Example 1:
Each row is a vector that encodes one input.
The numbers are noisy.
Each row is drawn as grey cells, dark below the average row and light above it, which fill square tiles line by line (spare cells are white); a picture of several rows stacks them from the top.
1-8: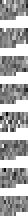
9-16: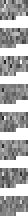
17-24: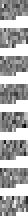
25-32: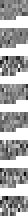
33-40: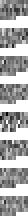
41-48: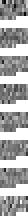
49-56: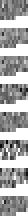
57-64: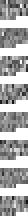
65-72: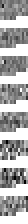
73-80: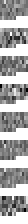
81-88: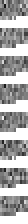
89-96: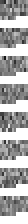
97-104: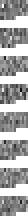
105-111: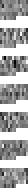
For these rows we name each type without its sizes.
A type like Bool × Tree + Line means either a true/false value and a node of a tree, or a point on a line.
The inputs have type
Bool × Bool × Bool + Unit.
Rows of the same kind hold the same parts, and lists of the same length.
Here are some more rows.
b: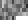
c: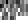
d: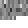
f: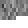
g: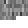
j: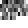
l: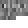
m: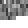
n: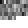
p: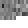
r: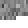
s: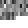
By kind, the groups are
b, d, f, g, l, m, n, p, r, s
c, j

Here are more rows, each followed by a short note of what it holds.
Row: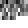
a fixed value
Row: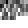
a fixed value
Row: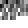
a fixed value
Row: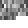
three true/false values
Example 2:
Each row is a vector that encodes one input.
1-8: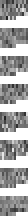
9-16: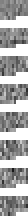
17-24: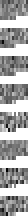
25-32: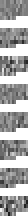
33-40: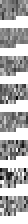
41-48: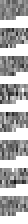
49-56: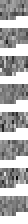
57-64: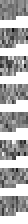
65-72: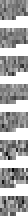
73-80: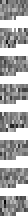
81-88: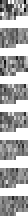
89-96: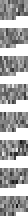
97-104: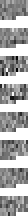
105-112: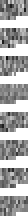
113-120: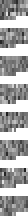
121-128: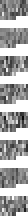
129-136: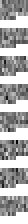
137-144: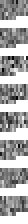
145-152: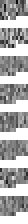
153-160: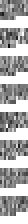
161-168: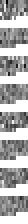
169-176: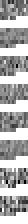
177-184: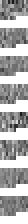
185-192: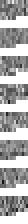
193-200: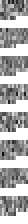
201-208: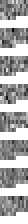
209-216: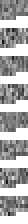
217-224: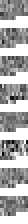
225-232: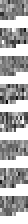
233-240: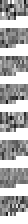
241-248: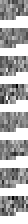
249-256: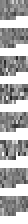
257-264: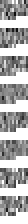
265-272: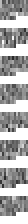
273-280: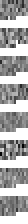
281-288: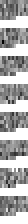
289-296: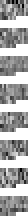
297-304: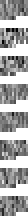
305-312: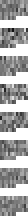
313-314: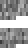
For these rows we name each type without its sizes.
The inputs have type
Tree.
